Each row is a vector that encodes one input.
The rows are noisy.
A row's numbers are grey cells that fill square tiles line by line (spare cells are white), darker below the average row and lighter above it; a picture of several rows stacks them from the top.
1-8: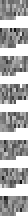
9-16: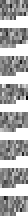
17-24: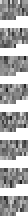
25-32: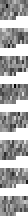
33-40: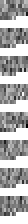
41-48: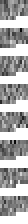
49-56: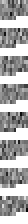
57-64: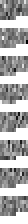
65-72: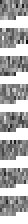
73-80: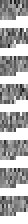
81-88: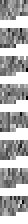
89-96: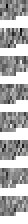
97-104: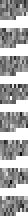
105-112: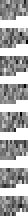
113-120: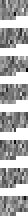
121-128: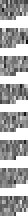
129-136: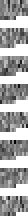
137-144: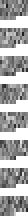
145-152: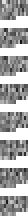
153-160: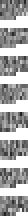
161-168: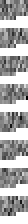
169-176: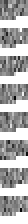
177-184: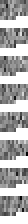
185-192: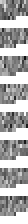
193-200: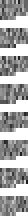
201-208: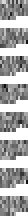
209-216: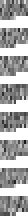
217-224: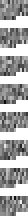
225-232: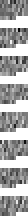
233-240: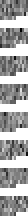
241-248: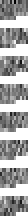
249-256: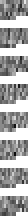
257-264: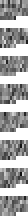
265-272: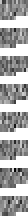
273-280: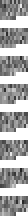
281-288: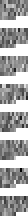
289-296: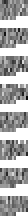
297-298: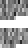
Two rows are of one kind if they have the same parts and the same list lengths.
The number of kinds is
2.
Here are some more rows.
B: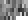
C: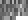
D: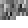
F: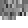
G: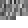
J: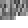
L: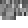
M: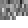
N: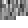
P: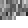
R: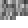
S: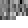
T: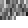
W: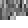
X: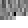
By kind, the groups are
B, D, M, N, P, S, T, W
C, F, G, J, L, R, X

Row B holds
one of 5 labels and three true/false values.
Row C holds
a point on an 8-point line and three true/false values.
